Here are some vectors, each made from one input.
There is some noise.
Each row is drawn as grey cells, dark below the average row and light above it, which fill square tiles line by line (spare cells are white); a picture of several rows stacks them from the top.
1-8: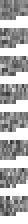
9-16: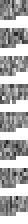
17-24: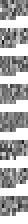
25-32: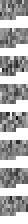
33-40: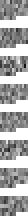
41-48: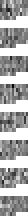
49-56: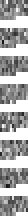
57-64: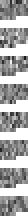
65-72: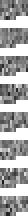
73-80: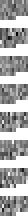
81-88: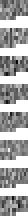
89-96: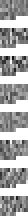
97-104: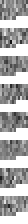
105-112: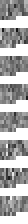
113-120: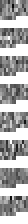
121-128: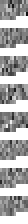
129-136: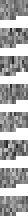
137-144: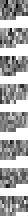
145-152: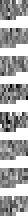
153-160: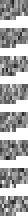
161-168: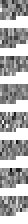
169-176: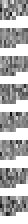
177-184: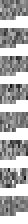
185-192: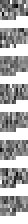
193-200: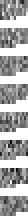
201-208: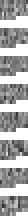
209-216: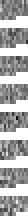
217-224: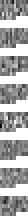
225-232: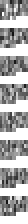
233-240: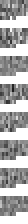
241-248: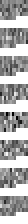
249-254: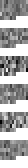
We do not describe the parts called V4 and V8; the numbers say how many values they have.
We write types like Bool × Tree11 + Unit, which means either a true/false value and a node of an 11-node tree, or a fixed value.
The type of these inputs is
(Circle9 + V4) × V8 + Line7 + List2(Circle6).
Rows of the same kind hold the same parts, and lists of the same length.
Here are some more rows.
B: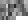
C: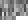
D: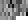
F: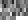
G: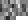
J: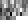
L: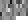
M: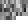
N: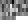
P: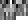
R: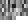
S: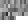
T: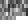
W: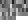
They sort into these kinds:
B
C, J, P
D, S
F, L
G, M
N, R, T, W

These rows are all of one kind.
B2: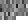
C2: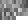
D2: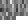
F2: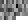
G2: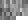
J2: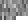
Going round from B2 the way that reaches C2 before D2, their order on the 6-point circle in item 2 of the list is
B2, C2, D2, G2, J2, F2.
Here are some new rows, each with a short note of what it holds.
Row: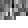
a list of one item
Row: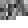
the empty list
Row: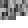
a value of V4 and a value of V8
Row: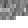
a value of V4 and a value of V8
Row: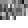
a point on a 7-point line
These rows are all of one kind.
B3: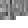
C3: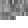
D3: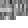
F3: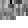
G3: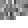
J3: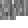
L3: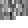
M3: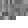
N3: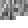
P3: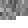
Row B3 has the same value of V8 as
D3, F3 and M3.
